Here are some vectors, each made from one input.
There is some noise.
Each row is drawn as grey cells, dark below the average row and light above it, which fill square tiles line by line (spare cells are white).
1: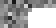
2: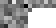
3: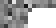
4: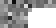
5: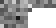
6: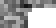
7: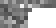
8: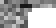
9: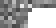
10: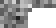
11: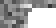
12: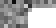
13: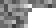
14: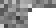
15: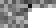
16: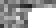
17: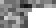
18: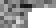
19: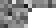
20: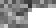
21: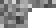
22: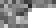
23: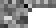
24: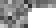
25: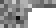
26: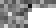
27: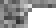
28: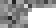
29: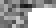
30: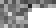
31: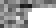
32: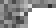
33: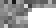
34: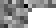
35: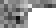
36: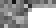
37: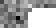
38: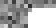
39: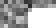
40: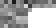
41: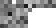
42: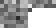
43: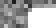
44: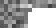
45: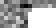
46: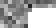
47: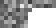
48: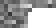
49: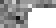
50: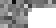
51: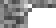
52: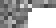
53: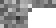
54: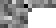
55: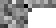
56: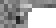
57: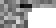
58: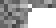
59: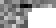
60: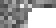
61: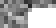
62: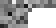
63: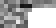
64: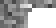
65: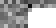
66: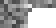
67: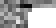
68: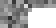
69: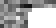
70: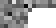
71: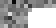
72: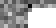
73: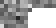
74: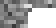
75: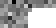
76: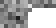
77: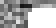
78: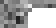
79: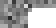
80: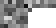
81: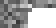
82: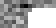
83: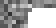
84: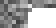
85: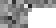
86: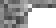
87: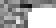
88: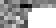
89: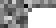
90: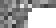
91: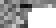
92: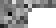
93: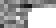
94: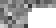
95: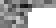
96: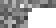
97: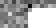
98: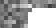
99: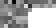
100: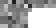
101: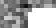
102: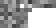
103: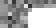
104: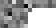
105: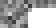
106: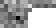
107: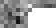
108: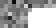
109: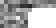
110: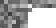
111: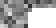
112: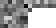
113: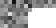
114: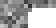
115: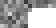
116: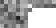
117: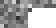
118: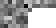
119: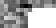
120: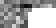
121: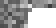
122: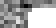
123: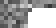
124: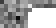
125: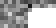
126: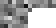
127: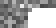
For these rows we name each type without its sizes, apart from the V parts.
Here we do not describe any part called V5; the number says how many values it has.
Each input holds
a true/false value, together with either a point on a line, or a value of V5.
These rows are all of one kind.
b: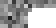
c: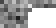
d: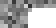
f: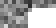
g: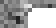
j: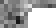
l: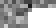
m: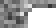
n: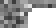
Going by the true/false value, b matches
d, f and l.
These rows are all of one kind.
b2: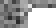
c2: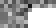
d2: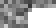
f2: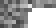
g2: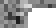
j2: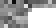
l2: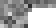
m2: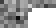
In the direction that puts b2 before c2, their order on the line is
l2, m2, g2, b2, j2, f2, d2, c2.
